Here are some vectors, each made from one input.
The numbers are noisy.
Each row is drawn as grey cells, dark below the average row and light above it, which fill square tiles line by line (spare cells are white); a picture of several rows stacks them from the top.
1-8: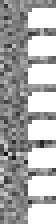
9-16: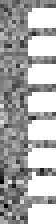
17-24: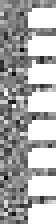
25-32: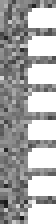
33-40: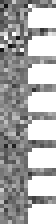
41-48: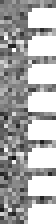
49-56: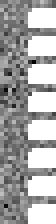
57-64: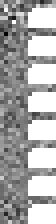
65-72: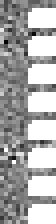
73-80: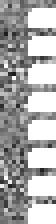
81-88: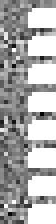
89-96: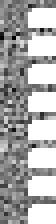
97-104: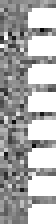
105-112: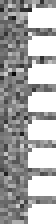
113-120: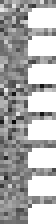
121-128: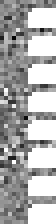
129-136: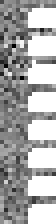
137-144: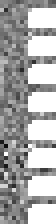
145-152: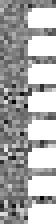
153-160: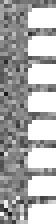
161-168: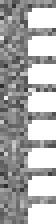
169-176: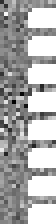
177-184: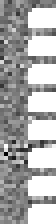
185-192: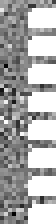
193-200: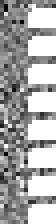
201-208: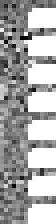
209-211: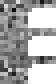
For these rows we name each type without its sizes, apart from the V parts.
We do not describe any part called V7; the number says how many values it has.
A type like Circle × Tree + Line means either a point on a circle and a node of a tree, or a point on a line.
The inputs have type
Label × List(V7) × Tree + Line.
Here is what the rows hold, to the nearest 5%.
About 80% of them hold a label and a node of a tree, together with a list of values of V7. The rest hold a point on a line.
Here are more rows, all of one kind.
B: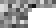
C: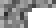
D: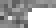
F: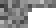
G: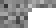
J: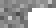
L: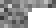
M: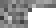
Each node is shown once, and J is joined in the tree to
L and M.
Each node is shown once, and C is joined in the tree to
F and M.
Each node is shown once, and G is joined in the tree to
D.
